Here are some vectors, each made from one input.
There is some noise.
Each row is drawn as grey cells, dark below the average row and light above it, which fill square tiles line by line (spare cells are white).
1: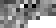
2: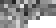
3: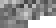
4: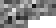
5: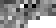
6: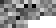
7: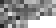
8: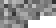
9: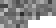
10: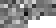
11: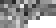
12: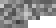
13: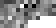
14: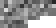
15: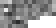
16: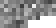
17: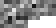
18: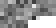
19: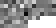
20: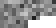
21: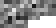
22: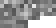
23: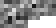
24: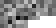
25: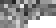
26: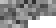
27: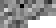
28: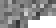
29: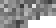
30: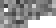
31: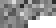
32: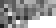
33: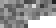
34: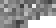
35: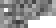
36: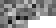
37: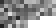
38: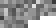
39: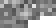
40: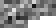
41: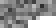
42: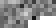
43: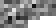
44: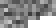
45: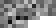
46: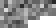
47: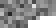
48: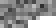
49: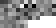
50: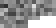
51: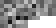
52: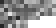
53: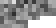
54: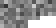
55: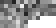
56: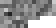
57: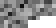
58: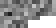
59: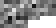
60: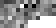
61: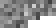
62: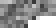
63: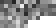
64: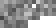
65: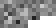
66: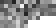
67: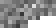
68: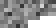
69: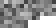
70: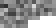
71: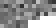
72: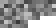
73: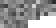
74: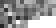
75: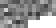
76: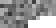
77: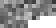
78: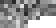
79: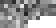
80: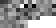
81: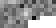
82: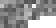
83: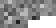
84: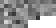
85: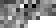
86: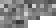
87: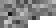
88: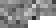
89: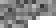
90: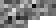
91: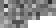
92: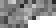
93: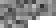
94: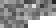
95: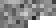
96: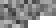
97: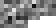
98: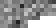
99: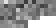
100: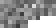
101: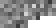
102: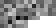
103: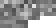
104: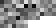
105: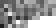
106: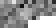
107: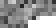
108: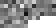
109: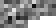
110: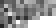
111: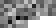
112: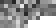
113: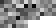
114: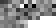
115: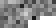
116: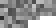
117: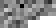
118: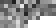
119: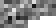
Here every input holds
either a point on a 9-point circle, or a point on each of two 11-point circles.
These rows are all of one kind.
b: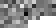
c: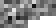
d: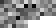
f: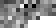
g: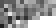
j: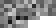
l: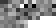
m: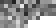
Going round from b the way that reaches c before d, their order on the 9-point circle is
b, c, j, g, d, l, f, m.
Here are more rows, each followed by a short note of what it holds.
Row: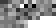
a point on a 9-point circle
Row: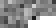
a point on each of two 11-point circles
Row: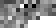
a point on a 9-point circle
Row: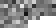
a point on a 9-point circle
